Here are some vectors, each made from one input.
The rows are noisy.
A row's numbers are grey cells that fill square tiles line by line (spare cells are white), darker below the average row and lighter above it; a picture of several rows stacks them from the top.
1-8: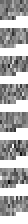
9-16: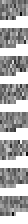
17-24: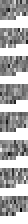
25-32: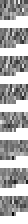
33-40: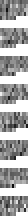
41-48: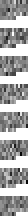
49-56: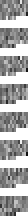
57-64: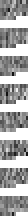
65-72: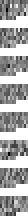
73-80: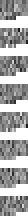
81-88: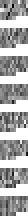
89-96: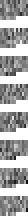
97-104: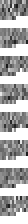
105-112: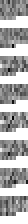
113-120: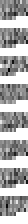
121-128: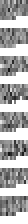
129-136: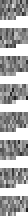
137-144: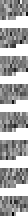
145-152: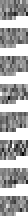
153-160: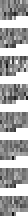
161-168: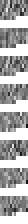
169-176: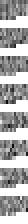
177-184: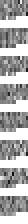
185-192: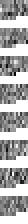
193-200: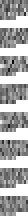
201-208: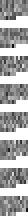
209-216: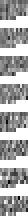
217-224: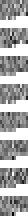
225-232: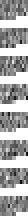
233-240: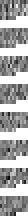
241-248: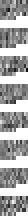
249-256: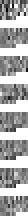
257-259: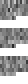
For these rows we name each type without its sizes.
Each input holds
a point on a line.
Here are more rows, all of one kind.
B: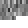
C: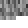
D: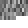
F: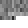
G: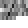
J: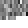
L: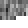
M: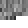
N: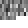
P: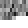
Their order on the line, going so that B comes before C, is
D, B, F, N, L, M, C, J, P, G.
